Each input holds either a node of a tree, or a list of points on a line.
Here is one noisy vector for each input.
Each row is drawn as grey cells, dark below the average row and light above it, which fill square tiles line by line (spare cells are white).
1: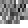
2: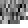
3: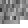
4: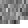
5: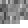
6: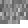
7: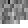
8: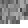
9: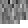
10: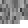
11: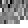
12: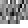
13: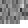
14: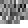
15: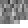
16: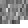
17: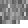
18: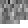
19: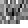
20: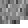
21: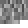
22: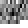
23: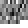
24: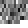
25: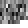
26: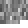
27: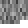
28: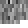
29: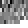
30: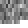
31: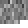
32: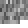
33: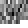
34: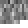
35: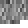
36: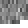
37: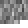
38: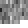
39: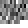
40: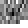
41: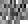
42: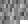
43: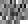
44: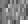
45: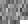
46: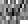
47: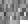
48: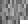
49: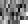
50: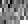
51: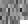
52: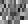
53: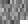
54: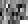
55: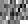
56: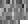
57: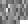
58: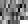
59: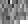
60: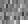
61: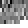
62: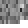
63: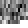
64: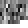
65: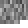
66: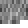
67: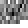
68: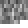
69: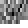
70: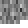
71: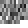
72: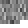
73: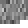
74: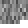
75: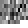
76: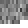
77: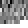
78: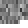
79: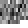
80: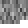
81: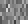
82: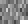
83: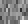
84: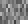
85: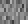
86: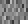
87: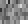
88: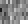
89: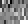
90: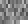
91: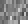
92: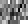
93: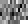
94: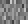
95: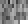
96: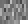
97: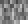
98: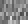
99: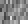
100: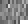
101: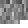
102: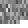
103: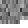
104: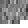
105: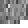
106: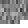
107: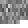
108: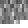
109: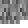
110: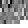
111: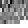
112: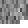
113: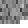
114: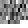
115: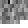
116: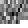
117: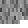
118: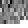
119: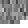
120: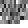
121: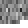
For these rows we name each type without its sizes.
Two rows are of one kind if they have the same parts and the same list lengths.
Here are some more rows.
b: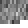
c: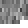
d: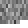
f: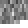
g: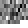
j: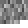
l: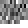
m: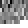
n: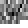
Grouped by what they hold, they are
b, c, d
f, j
g, l, n
m

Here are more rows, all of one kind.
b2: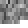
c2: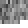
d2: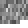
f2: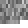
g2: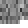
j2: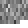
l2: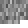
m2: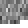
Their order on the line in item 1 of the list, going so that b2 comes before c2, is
g2, m2, d2, j2, l2, f2, b2, c2.
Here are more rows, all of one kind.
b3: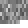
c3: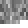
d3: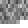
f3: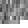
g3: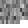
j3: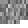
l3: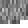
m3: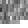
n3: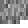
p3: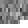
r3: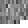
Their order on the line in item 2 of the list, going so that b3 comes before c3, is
d3, b3, p3, j3, r3, n3, l3, g3, f3, m3, c3.
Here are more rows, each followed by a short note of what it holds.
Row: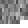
a list of two items
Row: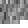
a list of two items
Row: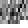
a node of a tree
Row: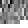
the empty list
